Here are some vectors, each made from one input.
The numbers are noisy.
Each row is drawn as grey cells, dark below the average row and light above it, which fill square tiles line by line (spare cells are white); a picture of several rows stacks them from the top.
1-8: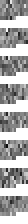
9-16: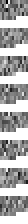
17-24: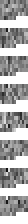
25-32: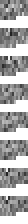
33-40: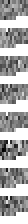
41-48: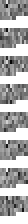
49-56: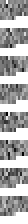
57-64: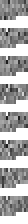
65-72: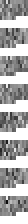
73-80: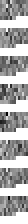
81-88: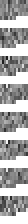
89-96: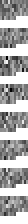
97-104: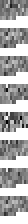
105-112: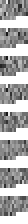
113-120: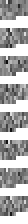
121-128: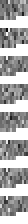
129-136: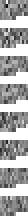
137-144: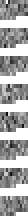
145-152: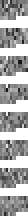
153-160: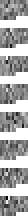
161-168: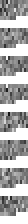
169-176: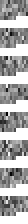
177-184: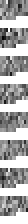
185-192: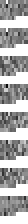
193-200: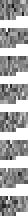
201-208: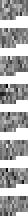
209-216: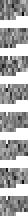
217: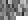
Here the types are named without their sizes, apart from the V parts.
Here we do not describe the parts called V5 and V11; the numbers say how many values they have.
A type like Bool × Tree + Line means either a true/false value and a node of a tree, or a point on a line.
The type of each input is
Bool × V11 + Tree × V5.
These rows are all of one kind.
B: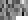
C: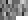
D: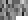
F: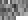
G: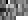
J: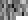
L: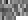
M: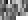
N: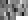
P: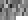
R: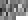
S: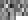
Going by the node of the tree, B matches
C, D, P and R.
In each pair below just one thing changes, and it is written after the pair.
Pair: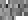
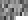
the true/false value
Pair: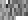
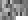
the true/false value
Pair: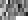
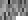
the true/false value
